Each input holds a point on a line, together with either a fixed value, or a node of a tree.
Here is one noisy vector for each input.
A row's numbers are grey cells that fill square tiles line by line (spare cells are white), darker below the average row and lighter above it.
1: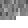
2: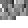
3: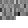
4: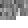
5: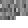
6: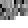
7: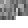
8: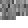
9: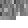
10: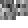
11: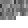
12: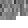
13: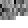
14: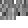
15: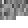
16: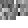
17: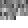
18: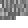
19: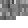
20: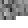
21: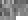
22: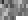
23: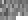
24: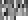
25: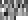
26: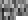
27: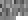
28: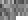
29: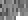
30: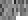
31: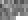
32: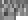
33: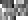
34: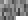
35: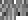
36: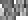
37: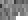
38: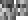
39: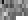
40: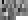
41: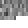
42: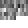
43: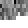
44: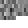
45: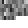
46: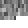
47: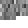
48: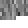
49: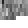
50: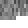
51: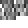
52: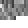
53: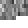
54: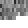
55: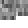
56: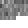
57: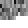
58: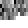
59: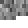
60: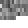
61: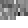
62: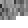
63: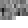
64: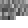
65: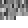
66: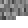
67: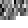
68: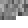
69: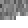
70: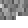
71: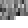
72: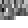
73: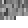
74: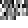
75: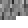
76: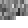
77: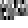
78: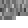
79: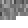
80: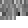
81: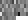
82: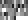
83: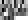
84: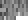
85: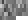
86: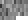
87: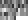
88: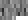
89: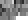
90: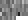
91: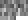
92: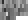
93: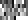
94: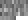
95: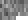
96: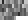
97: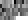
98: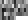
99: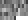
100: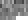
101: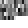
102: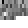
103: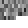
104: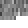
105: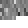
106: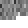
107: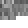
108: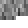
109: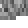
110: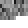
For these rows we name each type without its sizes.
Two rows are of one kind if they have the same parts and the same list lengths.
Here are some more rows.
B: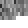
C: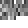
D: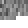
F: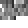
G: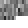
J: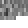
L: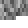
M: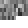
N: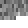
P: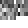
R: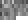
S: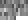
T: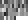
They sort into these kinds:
B, D, J, N, R, S, T
C, F, G, L, M, P

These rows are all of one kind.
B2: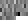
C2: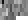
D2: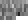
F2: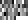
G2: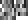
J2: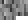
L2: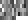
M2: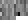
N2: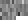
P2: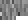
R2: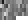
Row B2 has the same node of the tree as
D2, F2, N2 and P2.
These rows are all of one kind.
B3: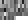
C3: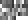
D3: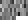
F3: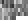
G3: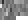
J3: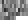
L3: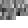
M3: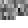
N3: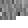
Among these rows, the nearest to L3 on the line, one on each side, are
M3 and N3.
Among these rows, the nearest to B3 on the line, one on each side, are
D3 and J3.
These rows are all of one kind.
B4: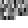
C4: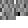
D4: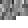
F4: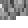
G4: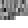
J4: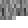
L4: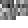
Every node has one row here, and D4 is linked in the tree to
B4 and L4.
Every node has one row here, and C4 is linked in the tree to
J4 and L4.
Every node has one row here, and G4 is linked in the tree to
F4 and L4.
